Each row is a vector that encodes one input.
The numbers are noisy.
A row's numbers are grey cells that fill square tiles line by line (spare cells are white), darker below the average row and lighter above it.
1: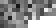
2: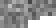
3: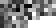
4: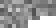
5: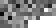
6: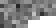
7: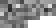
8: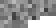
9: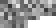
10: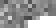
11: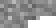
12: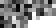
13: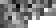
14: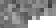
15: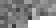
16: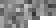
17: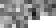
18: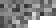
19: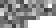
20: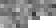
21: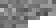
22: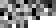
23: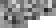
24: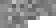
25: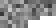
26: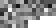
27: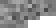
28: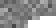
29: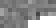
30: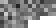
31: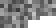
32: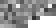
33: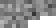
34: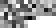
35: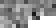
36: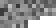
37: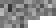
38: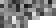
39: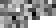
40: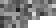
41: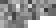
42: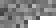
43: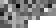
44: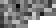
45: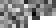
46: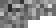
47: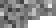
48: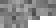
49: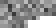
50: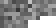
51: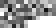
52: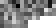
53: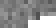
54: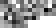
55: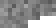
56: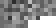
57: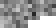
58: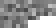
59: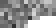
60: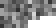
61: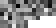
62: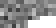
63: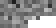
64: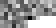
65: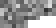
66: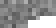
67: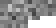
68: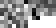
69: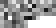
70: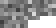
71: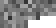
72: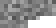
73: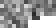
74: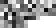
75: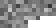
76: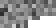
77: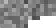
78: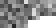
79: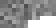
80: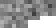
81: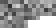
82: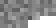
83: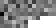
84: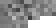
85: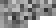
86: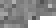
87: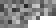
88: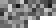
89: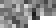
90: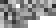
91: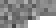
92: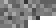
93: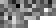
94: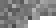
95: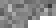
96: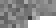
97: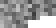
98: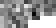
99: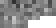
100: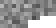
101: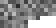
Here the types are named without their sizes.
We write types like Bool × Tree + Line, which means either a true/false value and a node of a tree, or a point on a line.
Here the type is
List(Line) × Tree.
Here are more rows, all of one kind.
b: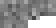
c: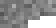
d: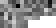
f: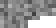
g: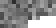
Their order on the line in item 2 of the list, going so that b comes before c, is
d, g, b, f, c.
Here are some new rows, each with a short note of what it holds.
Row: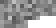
a node of a tree, together with a list of one item
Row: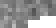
a node of a tree, together with a list of one item
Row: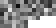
a node of a tree, together with a list of one item
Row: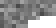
a node of a tree, together with a list of two items
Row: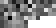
a node of a tree, together with the empty list
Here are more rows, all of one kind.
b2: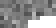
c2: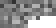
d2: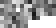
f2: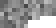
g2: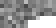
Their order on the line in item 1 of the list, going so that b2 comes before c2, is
g2, f2, b2, c2, d2.
